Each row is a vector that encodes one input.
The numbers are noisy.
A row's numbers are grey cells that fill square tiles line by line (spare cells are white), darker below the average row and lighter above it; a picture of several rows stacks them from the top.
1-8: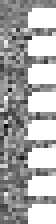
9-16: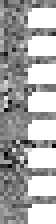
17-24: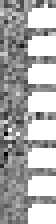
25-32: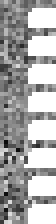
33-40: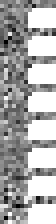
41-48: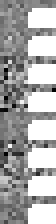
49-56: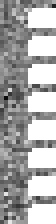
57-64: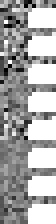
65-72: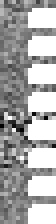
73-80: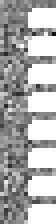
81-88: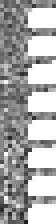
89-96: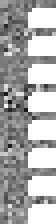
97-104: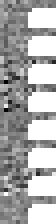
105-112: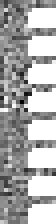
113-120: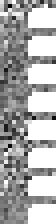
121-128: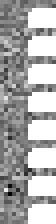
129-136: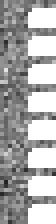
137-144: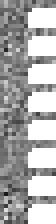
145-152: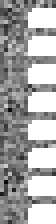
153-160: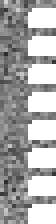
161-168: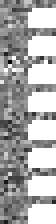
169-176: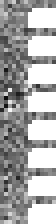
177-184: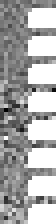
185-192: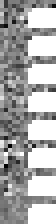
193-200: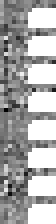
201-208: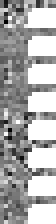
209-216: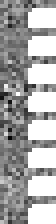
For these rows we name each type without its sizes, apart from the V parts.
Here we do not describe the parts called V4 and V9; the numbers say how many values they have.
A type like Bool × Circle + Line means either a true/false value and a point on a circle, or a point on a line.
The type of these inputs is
Bool × Bool × Bool × Bool + (Line + Tree) × V4 + V9 × V9.
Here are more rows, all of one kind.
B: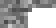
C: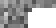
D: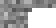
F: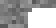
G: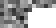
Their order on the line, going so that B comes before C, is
B, C, D, G, F.
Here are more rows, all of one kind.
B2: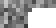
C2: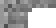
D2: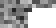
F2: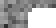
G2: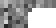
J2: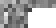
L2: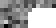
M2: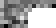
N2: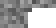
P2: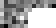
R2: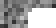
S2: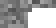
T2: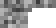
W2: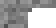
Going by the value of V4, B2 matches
G2, R2 and W2.
